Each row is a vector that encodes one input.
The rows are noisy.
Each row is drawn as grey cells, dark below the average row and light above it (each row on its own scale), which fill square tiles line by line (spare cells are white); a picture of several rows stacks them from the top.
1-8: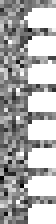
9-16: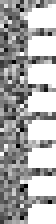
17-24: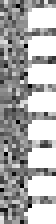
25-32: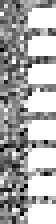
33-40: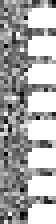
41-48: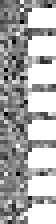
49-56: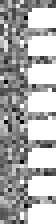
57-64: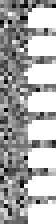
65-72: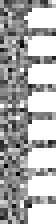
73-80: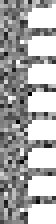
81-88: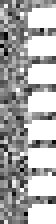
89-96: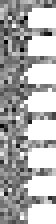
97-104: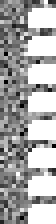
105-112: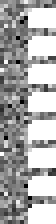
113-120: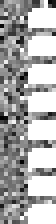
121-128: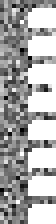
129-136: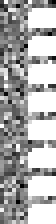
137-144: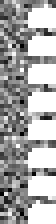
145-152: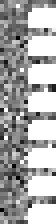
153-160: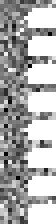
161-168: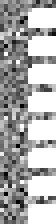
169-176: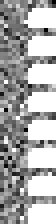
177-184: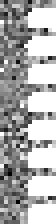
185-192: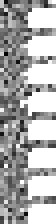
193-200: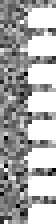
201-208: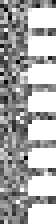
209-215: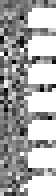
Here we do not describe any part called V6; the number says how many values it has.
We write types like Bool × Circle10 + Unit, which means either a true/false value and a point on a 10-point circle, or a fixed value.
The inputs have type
Bool × Bool × Bool + Line8 + V6.
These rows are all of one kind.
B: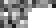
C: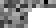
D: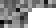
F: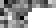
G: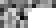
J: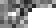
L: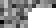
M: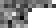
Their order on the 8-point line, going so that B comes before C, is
F, G, L, J, M, B, D, C.
